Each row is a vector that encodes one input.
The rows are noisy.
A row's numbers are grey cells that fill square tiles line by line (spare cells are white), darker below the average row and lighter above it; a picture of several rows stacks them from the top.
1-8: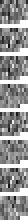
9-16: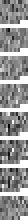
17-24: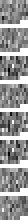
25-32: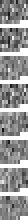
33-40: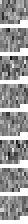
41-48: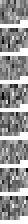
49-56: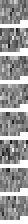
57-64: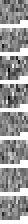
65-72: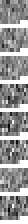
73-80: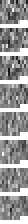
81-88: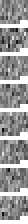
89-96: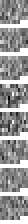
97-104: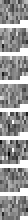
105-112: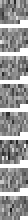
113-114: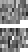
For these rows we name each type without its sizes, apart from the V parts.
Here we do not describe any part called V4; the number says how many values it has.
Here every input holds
a true/false value and a value of V4, together with either a fixed value, or a node of a tree.
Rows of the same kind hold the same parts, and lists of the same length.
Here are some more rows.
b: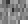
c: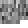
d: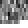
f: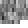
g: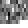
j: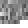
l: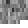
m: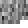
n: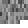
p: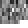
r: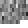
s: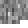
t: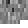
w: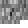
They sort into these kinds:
b, f, l, n, p, s, t
c, d, g, j, m, r, w

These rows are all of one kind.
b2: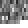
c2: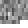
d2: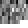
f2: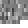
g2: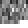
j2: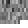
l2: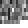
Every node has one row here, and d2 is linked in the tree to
f2.
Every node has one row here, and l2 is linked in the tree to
c2, f2 and g2.
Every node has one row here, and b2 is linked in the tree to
c2.
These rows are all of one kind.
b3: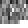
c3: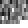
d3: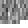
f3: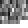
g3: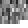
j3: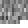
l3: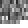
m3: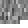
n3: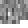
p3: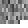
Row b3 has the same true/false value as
c3, f3, g3 and l3.
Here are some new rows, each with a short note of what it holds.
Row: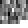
a true/false value and a value of V4
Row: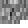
a true/false value and a value of V4
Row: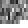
a node of a tree, a true/false value and a value of V4
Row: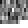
a true/false value and a value of V4
